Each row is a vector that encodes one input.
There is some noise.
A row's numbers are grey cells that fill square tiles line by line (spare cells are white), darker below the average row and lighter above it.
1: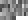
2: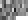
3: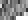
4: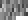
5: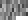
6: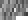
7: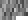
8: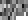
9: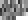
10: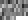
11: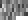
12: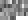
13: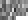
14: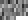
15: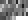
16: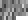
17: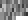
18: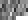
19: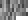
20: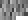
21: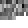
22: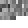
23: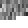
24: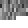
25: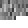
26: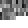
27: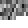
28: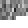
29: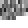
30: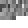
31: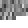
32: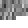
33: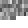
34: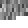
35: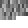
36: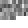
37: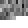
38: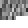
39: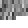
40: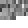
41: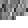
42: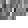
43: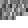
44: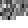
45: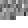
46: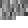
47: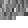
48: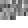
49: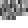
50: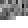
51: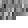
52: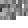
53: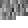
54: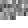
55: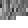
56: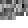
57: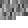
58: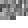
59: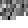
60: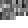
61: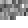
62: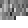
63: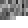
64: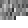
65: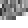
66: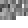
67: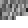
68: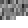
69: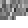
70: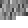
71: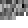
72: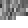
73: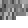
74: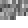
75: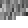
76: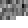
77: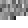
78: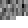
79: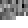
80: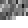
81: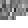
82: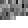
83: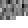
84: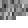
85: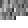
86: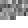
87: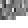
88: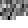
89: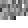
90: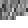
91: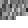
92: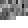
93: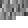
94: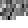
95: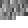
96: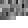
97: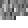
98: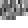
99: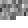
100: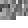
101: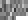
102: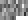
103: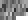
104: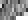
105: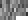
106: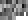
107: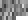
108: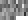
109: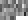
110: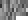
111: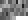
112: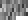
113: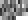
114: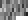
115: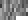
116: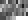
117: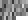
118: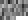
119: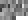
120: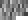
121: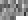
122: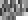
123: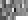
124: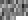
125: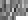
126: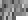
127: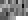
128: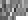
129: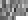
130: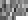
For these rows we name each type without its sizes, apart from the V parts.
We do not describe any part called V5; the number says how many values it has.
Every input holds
a true/false value, together with either a node of a tree, or a value of V5.
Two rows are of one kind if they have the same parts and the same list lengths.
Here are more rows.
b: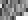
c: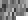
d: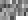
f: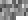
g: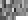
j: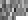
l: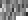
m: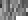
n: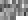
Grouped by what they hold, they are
b, c, g, j
d, f, l, m, n

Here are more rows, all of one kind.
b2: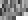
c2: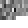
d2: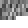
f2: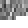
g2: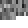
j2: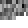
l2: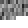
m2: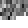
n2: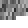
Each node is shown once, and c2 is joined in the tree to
f2.
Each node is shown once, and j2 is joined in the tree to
b2 and g2.
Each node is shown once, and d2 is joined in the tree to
g2.
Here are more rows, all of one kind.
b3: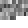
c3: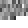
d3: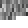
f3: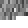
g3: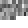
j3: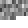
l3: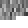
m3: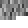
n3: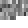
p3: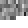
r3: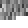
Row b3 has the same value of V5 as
g3, l3, m3 and n3.
